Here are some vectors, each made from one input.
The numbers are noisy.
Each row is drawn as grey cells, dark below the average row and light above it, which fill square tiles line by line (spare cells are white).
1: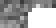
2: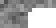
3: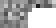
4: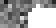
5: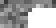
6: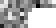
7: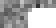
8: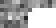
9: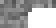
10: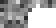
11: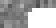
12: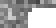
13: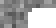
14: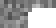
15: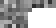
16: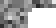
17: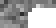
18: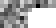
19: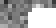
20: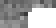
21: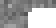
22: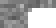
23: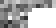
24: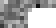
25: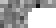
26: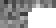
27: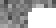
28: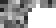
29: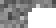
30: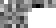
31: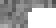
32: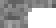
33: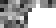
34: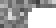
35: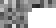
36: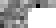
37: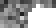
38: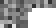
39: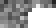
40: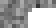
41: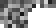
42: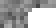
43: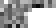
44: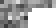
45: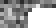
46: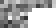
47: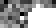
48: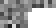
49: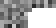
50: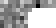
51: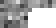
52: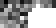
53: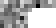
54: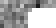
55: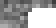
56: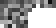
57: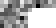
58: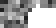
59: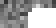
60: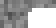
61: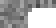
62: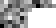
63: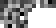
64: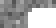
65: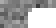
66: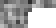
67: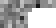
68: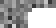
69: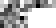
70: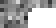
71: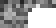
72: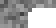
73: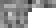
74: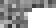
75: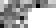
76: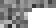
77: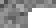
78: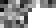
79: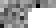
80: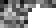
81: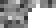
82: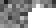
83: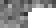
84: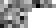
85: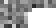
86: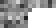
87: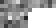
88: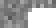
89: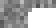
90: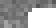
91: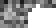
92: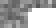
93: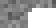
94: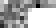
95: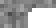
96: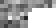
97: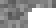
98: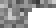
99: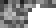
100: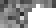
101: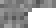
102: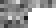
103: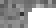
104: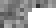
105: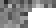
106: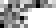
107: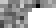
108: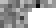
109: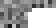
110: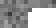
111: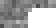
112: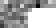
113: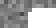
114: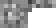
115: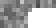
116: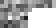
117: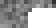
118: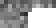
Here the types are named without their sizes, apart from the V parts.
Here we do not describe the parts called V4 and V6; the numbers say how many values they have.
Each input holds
either a label, a true/false value and a value of V6, or a value of V4.
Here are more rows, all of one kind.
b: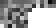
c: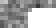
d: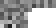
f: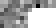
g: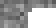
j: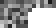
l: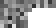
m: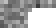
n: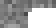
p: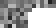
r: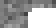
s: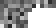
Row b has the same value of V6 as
c, p and s.
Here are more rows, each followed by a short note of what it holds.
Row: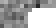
a label, a true/false value and a value of V6
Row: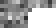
a value of V4
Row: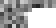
a label, a true/false value and a value of V6
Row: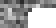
a value of V4
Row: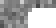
a label, a true/false value and a value of V6
